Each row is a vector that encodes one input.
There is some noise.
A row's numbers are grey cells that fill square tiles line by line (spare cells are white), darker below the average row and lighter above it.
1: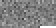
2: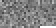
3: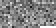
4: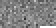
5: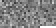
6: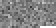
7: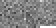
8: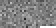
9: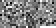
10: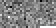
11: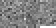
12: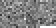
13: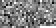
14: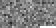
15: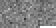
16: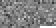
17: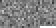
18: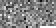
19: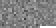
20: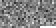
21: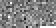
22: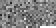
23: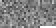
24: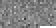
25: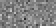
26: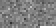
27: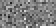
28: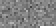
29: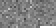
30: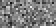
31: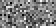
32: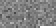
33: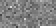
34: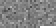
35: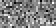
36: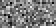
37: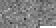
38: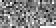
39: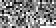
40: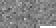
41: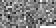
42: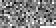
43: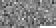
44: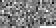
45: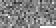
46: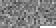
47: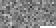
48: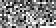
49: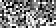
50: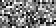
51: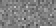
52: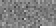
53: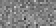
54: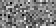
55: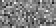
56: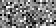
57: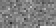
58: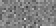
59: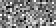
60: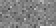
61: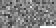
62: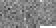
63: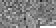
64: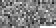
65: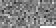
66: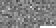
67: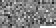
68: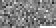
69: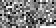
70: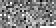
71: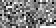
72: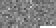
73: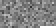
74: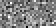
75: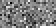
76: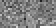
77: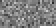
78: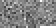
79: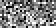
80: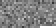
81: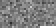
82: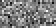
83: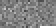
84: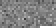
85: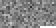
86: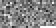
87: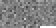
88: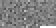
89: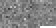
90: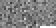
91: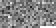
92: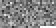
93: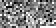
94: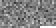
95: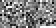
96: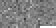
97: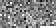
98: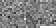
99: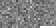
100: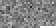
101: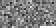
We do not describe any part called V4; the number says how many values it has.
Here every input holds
a true/false value, together with either a point on a 6-point circle and a value of V4, or a point on a 5-point line.
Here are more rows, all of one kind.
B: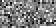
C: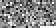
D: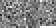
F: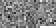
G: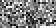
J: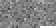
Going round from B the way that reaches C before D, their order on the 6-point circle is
B, C, J, G, D, F.
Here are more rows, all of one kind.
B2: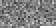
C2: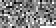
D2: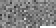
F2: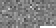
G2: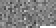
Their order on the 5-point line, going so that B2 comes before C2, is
F2, D2, B2, G2, C2.
